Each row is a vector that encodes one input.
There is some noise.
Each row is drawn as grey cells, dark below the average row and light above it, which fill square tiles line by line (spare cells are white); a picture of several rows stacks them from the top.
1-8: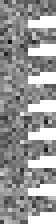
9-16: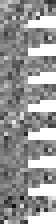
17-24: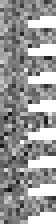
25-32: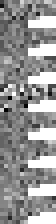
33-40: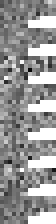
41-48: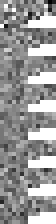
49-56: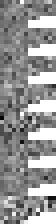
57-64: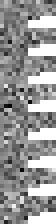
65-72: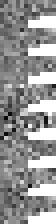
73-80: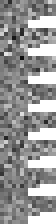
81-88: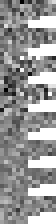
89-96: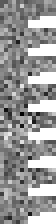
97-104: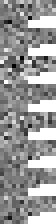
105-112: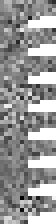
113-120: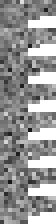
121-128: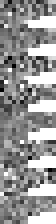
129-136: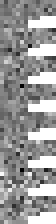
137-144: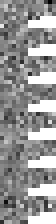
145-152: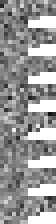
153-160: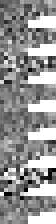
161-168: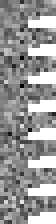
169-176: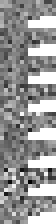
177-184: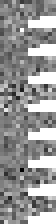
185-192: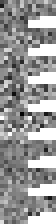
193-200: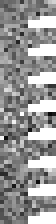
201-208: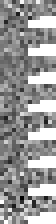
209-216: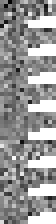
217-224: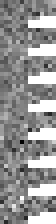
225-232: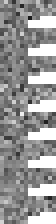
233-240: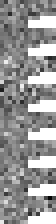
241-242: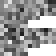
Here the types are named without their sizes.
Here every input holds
either a point on a line, or three true/false values.
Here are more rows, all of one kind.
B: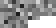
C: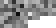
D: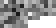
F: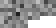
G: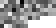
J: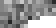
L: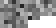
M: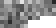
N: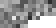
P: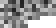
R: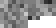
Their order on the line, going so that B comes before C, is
R, L, P, B, F, C, D, M, J, G, N.
